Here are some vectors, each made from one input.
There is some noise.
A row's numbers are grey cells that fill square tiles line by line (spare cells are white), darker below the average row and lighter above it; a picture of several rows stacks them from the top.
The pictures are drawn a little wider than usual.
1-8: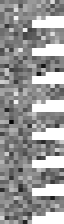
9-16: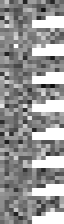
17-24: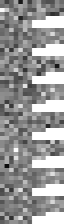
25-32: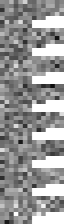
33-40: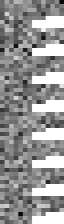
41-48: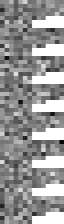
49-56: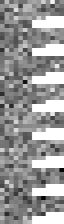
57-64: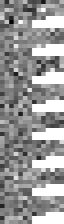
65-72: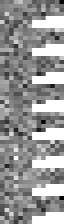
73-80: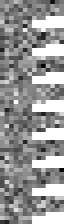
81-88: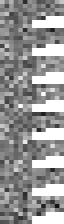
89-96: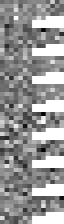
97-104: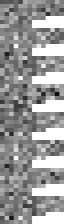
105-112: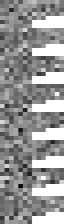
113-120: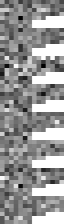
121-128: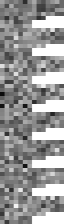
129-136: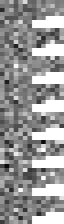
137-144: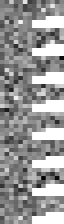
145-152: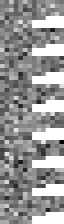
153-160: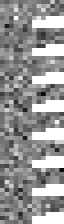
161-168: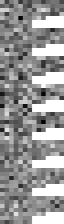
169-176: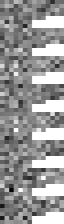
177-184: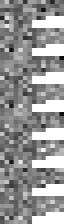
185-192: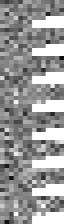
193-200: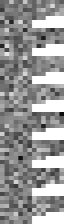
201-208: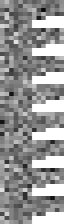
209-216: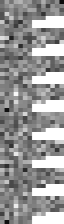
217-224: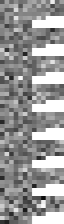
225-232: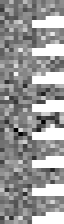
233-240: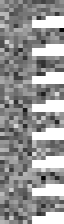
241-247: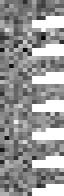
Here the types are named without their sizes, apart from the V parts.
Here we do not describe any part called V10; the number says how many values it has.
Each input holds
either a point on a circle, or a point on a line, or a value of V10.
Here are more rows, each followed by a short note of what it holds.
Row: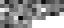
a point on a circle
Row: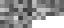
a point on a circle
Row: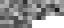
a point on a line
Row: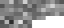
a value of V10
